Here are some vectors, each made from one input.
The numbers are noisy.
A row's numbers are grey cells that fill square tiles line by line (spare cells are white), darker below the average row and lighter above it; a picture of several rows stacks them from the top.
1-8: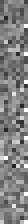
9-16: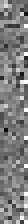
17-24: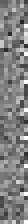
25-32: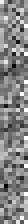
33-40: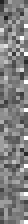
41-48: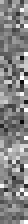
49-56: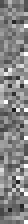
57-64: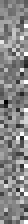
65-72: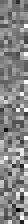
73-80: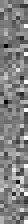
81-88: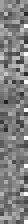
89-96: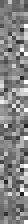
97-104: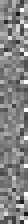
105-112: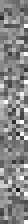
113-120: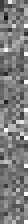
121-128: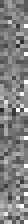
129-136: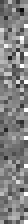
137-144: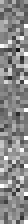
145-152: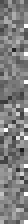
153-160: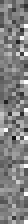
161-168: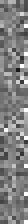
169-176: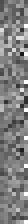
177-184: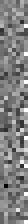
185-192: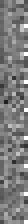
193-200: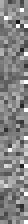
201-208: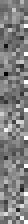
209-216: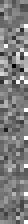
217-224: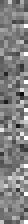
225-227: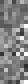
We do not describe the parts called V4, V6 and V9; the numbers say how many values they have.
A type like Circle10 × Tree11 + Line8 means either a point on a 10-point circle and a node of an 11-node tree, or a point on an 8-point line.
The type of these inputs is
(Label8 + Line5 × (Line5 + V9)) × V4 × V6.
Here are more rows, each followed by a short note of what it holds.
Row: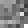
a point on a 5-point line, a value of V4, a value of V6 and a value of V9
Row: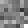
a point on each of two 5-point lines, a value of V4 and a value of V6
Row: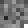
a point on a 5-point line, a value of V4, a value of V6 and a value of V9
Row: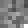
a point on a 5-point line, a value of V4, a value of V6 and a value of V9
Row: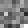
a point on each of two 5-point lines, a value of V4 and a value of V6
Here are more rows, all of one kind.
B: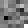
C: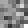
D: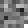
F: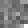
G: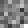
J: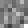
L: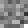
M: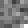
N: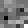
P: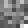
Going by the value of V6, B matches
C and M.
